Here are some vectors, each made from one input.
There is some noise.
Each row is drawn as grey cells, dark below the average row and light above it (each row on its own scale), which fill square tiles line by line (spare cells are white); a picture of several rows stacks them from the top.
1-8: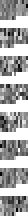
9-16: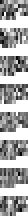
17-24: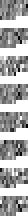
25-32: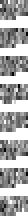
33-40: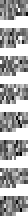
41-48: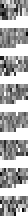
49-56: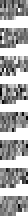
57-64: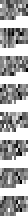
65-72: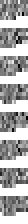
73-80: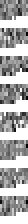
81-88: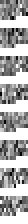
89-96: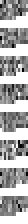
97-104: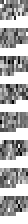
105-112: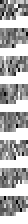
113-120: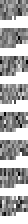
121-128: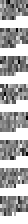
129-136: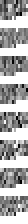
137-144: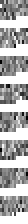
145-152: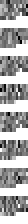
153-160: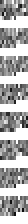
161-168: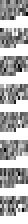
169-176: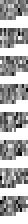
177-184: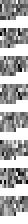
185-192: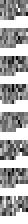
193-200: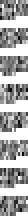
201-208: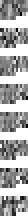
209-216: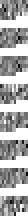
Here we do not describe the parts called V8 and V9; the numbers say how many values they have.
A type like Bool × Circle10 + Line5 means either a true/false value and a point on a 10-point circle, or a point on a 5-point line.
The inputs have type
(Label6 + Tree10) × V8 × V9.
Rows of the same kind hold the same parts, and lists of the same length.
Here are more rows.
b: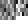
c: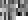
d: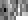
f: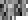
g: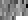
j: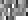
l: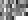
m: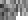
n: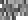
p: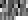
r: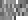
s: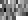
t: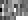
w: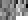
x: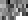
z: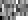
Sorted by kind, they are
b, d, f, l, m, p, s
c, g, j, n, r, t, w, x, z

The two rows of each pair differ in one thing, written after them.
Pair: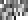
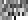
the label
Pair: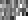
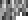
the value of V8
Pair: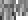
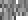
the label
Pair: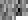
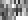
the value of V9
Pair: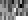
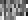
the value of V8
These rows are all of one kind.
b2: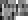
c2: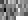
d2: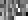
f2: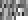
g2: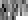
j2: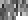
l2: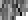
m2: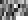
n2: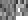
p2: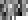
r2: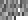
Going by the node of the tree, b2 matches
c2, d2, g2 and n2.
